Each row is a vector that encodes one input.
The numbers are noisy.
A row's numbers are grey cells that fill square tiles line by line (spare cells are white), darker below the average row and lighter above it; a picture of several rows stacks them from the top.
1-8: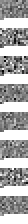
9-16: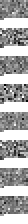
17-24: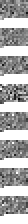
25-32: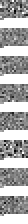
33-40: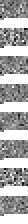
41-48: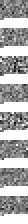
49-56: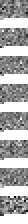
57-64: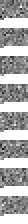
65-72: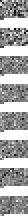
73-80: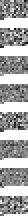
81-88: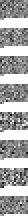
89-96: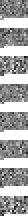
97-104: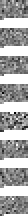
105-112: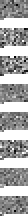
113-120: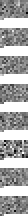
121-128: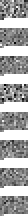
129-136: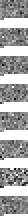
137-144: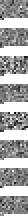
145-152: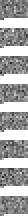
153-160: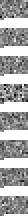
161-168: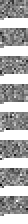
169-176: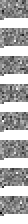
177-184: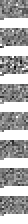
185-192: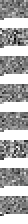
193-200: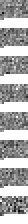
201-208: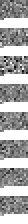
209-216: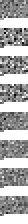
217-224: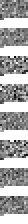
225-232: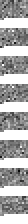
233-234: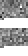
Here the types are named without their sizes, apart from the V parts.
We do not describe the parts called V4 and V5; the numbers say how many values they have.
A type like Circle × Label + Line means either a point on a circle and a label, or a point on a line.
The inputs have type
Circle × (Line × V4 + Tree) + V5.
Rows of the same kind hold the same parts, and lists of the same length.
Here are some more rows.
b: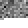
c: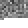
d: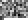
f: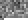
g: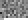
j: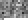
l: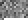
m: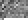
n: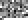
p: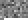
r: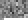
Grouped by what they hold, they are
b, c, g, l, m, p
d, n
f, j, r

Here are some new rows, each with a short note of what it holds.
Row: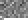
a point on a circle, a point on a line and a value of V4
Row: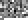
a value of V5
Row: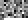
a value of V5
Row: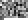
a value of V5
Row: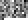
a value of V5
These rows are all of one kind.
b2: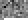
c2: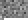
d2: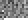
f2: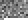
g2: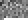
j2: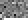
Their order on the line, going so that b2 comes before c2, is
j2, b2, d2, c2, f2, g2.
